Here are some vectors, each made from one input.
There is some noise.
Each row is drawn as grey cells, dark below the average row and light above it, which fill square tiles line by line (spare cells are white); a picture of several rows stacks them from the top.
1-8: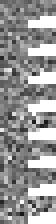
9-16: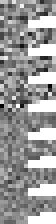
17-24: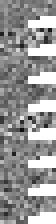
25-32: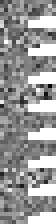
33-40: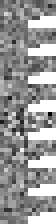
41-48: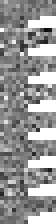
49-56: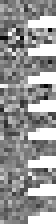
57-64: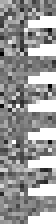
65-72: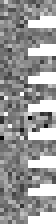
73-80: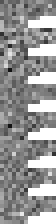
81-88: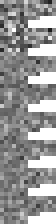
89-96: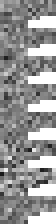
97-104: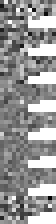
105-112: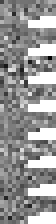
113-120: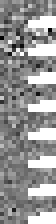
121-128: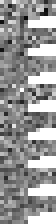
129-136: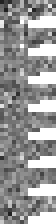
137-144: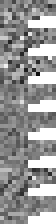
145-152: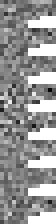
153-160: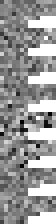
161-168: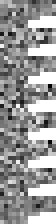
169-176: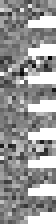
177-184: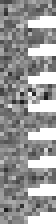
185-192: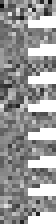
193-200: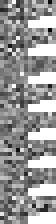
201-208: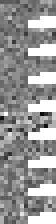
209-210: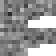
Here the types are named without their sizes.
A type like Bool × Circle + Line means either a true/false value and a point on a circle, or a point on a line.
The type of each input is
Line + Tree × Tree × Tree × (Tree + Unit).
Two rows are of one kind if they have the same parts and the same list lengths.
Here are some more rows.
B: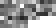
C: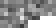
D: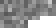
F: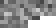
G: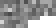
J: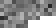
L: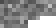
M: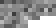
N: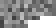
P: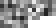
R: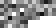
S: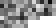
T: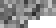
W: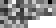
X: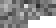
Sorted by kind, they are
B, P, R, S, W
C, F, N
D, G, J, L, M, T, X

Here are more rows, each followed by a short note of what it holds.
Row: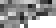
a point on a line
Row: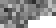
a node of each of three trees
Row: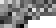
a node of each of three trees
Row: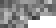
a node of each of three trees
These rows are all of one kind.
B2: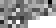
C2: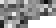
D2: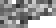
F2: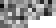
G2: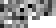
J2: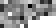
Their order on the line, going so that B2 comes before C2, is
B2, D2, C2, J2, G2, F2.
